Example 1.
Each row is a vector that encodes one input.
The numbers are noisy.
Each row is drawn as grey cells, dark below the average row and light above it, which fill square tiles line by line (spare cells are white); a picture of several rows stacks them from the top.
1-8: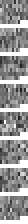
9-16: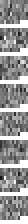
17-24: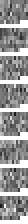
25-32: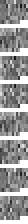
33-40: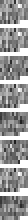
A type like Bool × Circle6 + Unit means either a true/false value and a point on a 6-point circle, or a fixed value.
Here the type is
Tree9.
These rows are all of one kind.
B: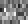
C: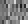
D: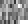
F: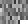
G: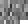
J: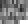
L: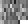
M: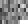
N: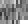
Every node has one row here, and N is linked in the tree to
C, G and M.
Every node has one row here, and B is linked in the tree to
M.
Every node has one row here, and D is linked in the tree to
F.
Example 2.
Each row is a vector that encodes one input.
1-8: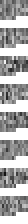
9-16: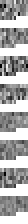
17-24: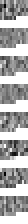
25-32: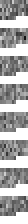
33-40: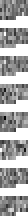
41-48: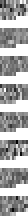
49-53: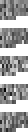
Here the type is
Circle10 + Unit.
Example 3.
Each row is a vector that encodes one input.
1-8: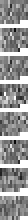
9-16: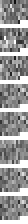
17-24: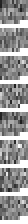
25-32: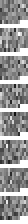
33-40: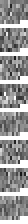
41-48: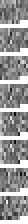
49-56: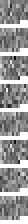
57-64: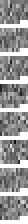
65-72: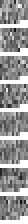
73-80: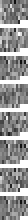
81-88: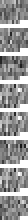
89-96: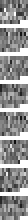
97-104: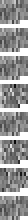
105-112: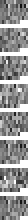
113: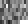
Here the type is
Tree10.
